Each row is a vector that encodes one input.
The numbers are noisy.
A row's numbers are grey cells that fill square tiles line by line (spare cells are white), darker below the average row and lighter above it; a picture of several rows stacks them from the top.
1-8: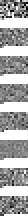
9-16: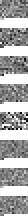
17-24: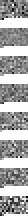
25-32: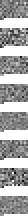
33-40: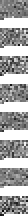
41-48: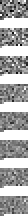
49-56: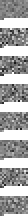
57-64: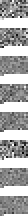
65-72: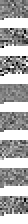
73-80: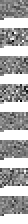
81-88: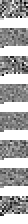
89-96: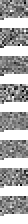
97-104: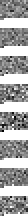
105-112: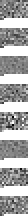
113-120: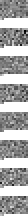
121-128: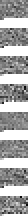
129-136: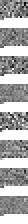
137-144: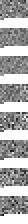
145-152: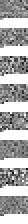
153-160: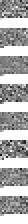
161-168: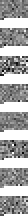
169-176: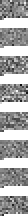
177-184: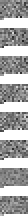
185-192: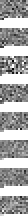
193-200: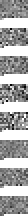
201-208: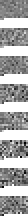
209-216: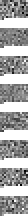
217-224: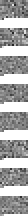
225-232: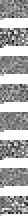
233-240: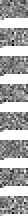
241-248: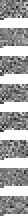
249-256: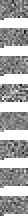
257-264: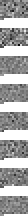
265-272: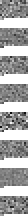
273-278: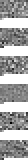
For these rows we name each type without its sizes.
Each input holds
either a node of a tree, or a list of points on a line.
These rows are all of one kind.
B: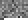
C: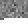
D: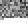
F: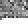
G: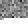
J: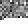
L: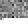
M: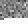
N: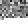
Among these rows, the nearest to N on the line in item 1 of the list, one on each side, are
L and M.
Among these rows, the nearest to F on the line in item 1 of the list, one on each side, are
G and L.
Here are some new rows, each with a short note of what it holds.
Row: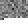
a list of two items
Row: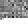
a list of two items
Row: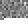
the empty list
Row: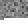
a list of three items
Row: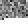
a list of three items
